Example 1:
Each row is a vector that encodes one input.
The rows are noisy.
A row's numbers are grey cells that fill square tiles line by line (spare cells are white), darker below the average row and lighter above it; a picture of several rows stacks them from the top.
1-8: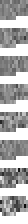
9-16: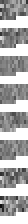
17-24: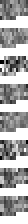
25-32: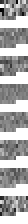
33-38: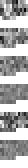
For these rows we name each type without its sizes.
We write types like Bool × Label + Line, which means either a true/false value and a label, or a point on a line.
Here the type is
Circle.
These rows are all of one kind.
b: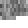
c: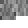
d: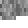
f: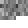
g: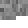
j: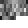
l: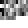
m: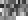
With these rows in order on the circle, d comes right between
b and f.
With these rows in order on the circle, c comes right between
b and j.
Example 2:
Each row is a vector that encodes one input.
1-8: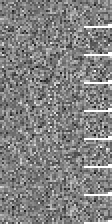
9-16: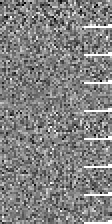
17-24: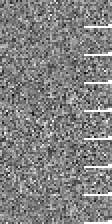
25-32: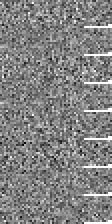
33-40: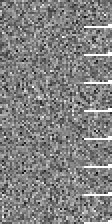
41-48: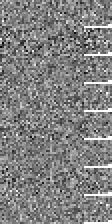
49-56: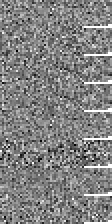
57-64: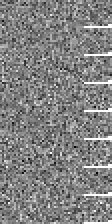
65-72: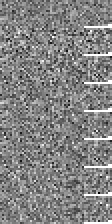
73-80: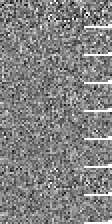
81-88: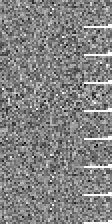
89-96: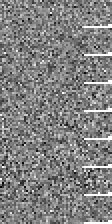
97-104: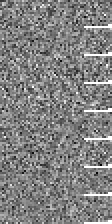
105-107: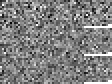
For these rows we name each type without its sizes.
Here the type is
Circle.
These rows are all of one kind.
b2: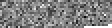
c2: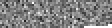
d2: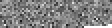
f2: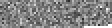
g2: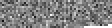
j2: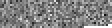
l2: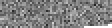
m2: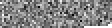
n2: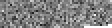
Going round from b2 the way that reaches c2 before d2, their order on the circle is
b2, c2, g2, j2, f2, l2, n2, m2, d2.
